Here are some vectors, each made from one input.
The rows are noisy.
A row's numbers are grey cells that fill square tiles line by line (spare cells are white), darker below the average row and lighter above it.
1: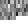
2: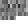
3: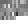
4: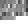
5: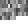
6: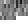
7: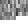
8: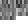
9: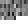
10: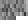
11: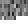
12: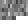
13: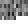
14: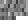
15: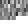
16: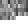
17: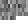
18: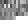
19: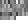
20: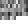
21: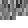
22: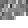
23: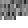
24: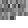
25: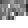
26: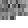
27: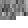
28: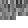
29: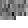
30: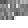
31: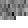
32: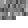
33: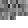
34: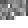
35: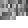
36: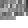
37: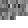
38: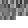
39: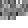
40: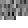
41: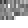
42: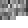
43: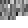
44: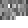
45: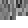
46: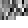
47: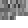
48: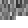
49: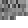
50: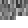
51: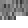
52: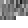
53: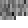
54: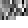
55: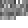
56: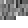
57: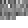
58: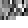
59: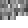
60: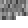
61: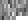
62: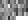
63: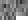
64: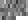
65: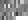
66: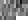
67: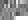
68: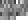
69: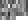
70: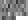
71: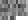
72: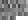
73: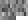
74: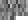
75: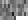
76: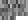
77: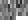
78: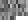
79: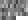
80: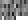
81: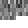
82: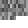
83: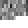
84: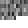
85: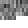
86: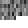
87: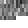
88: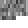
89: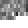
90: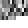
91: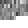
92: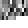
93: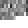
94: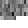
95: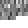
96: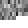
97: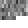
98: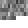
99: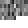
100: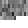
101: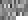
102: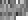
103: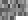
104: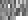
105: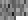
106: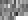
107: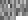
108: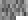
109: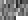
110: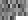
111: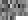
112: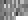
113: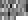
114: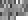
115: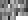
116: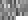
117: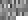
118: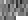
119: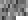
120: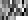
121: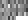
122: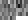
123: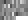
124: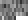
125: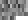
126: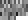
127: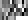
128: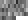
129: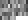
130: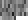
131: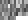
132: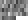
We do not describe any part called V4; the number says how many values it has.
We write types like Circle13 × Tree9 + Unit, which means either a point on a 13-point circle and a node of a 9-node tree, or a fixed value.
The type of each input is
List2(Bool × V4).
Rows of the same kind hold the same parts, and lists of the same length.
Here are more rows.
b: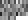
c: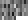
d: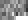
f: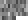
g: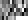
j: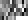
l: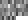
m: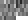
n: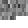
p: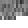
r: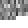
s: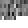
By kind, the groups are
b, d, l, r
c, f, m, n, p, s
g, j

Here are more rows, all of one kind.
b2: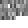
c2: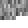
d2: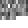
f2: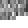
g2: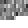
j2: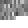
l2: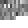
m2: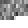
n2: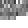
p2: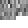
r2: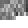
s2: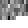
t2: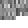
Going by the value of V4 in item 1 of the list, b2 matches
c2, f2 and t2.
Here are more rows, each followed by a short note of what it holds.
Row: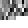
the empty list
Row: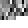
the empty list
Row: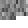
a list of one item
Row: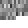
a list of two items
